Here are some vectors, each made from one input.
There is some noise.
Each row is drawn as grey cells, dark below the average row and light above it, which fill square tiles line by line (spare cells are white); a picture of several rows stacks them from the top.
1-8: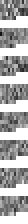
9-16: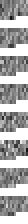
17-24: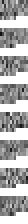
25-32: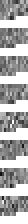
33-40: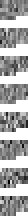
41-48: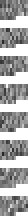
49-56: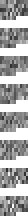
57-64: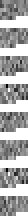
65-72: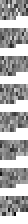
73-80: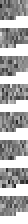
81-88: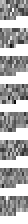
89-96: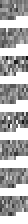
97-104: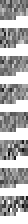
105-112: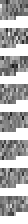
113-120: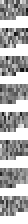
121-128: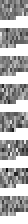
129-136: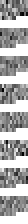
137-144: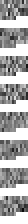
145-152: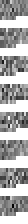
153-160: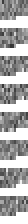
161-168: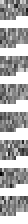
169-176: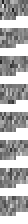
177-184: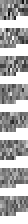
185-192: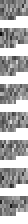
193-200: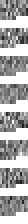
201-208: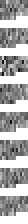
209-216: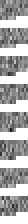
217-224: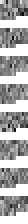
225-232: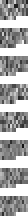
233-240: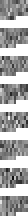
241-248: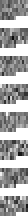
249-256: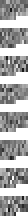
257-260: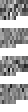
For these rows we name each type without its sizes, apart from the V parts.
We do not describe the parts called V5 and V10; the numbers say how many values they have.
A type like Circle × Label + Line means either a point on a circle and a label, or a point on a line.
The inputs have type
Line × (Line + V5) + V10.
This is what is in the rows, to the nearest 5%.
About 80% of them hold a point on a line, together with either a point on a line, or a value of V5. The rest hold a value of V10.
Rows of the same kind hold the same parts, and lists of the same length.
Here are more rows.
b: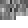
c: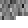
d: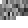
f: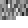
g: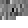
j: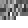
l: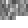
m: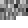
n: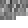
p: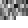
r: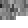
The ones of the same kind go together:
b, c, l, n
d, f, j, m, p
g, r

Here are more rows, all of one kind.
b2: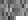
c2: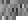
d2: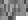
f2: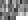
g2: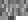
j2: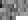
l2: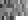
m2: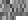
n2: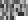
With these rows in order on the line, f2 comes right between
j2 and l2.
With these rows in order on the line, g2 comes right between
b2 and d2.
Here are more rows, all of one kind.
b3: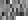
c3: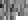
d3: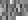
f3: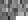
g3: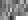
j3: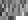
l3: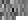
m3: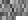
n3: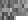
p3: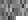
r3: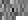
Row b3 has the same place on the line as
l3, m3 and r3.
